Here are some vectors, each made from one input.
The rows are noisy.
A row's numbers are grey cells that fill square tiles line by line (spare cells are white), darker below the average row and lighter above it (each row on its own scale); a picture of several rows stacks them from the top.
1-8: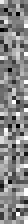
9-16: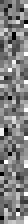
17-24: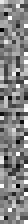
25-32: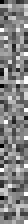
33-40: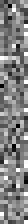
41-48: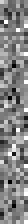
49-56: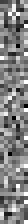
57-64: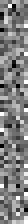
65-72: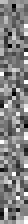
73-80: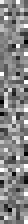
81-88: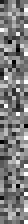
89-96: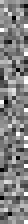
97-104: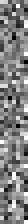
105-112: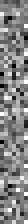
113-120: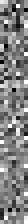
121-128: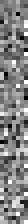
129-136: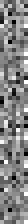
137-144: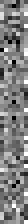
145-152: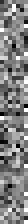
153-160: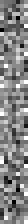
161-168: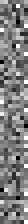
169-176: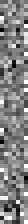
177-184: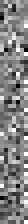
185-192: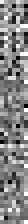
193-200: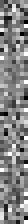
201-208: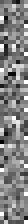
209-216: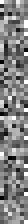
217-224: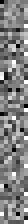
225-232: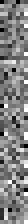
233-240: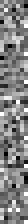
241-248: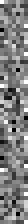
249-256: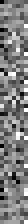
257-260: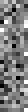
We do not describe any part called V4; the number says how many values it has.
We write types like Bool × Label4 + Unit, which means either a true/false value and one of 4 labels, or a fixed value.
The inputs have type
(Bool × Bool × Bool + Tree8) × V4 + Unit.
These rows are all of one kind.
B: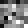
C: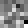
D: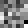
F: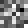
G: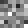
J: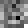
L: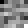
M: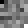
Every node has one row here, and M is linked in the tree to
G.
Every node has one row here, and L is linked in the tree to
D and J.
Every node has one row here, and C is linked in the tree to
B.
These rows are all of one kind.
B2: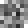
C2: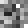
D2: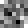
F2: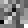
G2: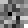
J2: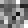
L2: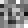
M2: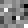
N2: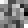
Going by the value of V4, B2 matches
C2 and J2.
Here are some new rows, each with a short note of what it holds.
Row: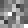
a node of an 8-node tree and a value of V4
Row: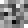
three true/false values and a value of V4
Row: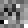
three true/false values and a value of V4
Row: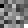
a fixed value
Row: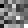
a fixed value
